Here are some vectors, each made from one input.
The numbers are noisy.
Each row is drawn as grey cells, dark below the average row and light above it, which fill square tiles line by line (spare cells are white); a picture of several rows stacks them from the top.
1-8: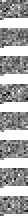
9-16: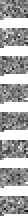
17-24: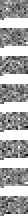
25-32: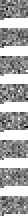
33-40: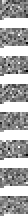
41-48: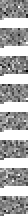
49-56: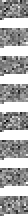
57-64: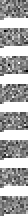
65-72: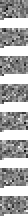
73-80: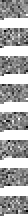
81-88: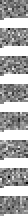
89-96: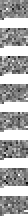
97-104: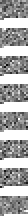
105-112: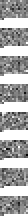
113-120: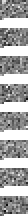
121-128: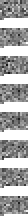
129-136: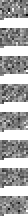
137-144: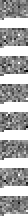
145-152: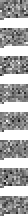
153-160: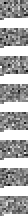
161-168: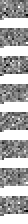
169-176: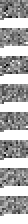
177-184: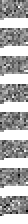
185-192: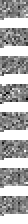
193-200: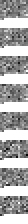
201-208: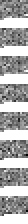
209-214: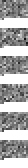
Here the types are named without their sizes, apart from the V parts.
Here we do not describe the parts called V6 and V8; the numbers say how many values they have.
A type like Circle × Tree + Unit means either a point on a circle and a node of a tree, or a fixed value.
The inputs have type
Bool × Circle × (Line + V6 × V8).
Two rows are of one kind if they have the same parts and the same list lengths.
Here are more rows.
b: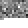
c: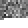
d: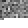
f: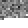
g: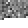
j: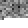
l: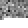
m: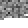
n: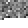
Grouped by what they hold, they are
b, d, f, j, l, m
c, g, n

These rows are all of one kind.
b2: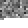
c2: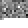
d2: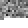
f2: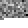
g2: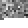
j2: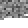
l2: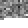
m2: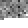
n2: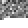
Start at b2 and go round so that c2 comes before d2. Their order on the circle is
b2, c2, f2, g2, l2, d2, m2, j2, n2.
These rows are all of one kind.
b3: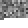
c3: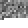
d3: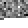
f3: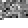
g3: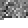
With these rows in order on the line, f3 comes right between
c3 and g3.
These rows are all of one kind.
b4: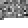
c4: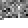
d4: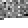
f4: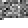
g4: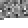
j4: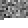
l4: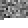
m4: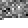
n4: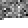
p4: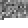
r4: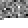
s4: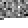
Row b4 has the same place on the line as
f4, j4, l4 and n4.
